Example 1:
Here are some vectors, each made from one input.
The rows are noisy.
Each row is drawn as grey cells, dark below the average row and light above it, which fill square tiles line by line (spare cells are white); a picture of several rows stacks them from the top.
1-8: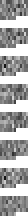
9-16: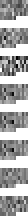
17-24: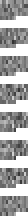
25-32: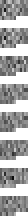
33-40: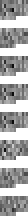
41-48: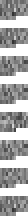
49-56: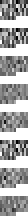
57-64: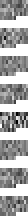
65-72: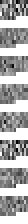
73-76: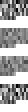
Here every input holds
either a fixed value, or a node of a 7-node tree.
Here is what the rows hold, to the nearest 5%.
About 10% of them hold a fixed value. The rest hold a node of a 7-node tree.
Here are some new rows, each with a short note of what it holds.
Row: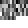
a fixed value
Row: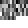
a fixed value
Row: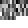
a fixed value
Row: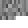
a node of a 7-node tree
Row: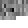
a node of a 7-node tree
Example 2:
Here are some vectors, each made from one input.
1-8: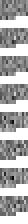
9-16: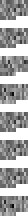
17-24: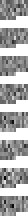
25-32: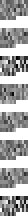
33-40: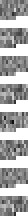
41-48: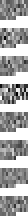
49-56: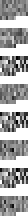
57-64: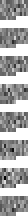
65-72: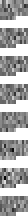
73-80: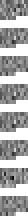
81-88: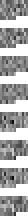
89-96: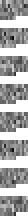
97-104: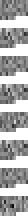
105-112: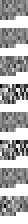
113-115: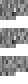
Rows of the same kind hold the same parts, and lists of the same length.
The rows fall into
2 kinds.
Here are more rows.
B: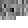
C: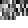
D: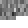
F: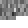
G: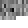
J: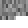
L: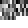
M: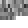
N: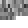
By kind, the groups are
B, D, F, G, J, M, N
C, L

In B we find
a node of a 7-node tree.
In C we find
a fixed value.
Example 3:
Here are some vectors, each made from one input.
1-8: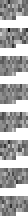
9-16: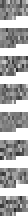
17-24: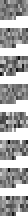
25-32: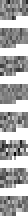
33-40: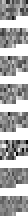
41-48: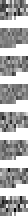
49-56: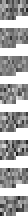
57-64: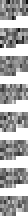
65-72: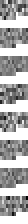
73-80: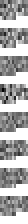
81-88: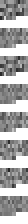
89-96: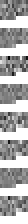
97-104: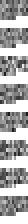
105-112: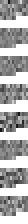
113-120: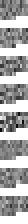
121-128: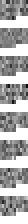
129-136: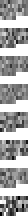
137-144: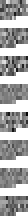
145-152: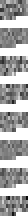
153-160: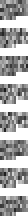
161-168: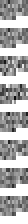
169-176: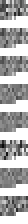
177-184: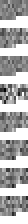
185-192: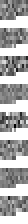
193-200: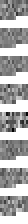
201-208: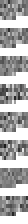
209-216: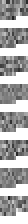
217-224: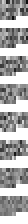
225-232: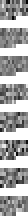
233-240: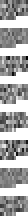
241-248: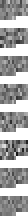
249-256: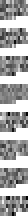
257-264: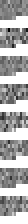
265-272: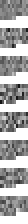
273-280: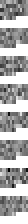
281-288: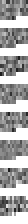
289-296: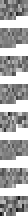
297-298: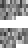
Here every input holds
a point on a 9-point line.
